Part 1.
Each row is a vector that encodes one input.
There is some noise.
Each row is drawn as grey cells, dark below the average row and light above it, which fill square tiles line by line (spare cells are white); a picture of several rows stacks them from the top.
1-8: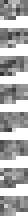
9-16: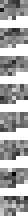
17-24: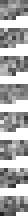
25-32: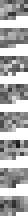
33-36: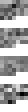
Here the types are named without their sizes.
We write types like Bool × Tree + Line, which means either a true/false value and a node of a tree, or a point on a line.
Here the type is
Bool × Line × Line.
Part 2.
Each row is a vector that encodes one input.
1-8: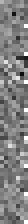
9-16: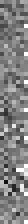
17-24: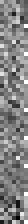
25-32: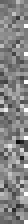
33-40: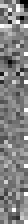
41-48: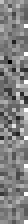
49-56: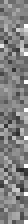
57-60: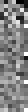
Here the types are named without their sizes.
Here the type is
Bool × Label.
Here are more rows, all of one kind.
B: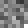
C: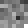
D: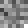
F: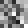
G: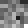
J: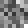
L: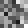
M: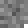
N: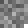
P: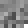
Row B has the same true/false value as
M and P.
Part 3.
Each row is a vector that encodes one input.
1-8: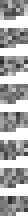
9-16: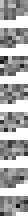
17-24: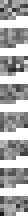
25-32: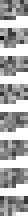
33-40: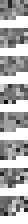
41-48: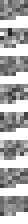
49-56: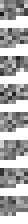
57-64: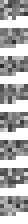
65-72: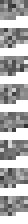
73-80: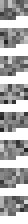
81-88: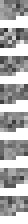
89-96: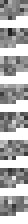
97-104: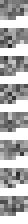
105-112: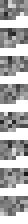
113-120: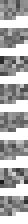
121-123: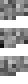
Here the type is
Line5 + Line6.
